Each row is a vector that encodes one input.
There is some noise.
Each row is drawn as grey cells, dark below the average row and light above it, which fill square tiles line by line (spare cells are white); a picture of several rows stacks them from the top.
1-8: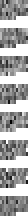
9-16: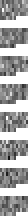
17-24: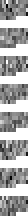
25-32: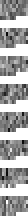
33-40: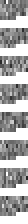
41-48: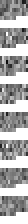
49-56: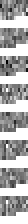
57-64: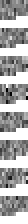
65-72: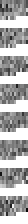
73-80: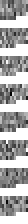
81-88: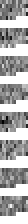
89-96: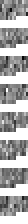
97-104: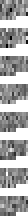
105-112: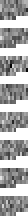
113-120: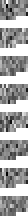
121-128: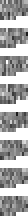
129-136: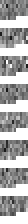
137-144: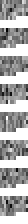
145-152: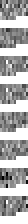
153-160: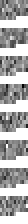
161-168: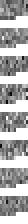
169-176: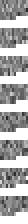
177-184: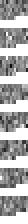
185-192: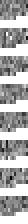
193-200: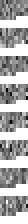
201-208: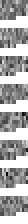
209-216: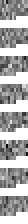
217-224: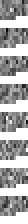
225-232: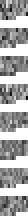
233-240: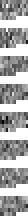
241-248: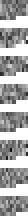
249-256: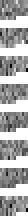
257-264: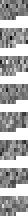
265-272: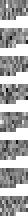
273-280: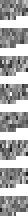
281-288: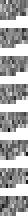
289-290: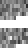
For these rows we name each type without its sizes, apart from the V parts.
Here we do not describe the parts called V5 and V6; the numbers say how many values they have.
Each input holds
a label, together with either a node of a tree and a value of V5, or a true/false value and a value of V6.
